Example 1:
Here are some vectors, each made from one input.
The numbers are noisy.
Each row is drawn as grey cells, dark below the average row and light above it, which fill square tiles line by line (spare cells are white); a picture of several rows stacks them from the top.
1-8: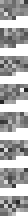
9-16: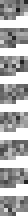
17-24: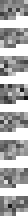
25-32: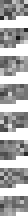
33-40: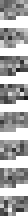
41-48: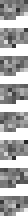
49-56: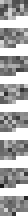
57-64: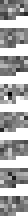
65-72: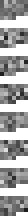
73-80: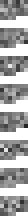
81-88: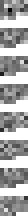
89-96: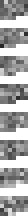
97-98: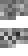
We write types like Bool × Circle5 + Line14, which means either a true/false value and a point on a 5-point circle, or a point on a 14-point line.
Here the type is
Label11.
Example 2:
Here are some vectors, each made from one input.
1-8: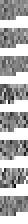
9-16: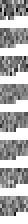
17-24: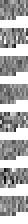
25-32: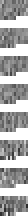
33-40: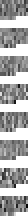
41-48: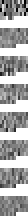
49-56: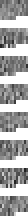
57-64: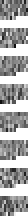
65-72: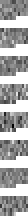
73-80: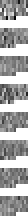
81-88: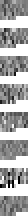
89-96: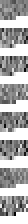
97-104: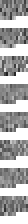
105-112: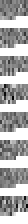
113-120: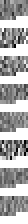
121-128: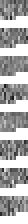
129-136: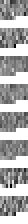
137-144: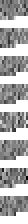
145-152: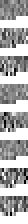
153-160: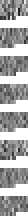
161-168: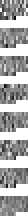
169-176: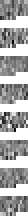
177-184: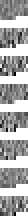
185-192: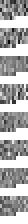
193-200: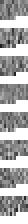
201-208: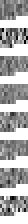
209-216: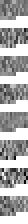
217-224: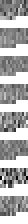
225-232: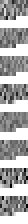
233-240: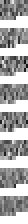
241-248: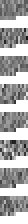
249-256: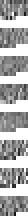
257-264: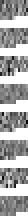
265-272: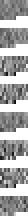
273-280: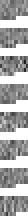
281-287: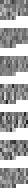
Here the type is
Label7.
